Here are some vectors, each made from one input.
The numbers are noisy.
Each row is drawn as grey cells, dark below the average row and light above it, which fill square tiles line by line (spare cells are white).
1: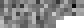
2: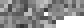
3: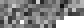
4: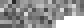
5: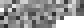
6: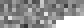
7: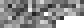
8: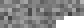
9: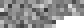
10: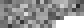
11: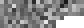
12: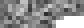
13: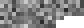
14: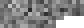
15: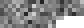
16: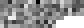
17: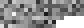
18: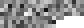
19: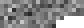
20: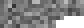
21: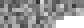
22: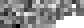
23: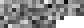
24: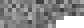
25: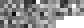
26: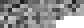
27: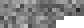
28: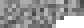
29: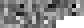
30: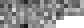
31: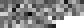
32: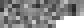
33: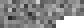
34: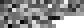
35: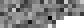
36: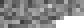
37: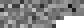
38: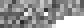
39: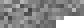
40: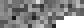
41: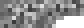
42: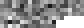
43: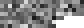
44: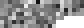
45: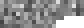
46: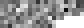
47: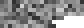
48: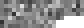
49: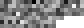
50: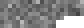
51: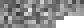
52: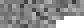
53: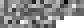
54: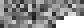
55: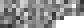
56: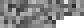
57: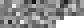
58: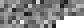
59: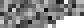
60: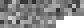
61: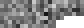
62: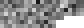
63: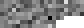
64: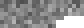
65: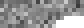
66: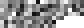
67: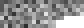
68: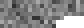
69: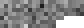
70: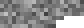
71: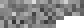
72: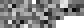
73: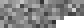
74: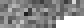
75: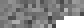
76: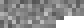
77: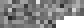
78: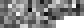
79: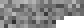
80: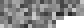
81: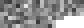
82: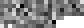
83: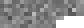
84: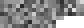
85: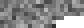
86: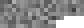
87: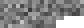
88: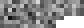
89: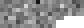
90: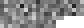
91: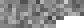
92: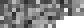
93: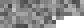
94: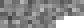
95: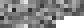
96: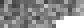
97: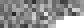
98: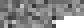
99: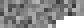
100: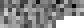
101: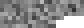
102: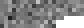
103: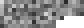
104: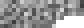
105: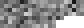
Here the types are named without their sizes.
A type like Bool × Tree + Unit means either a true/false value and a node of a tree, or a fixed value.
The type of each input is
(Line + Tree) × Tree.
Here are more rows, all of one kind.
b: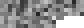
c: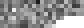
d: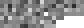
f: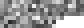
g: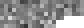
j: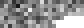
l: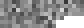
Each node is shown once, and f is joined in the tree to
d.
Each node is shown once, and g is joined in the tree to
b.
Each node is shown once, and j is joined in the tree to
l.
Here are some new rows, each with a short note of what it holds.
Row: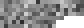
a point on a line and a node of a tree
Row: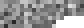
a point on a line and a node of a tree
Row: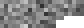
a node of each of two trees
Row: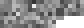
a point on a line and a node of a tree
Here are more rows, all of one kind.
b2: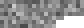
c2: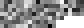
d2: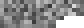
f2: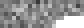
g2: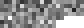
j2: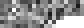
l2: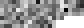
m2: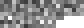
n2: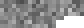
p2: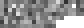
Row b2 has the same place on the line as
f2, g2, j2 and m2.
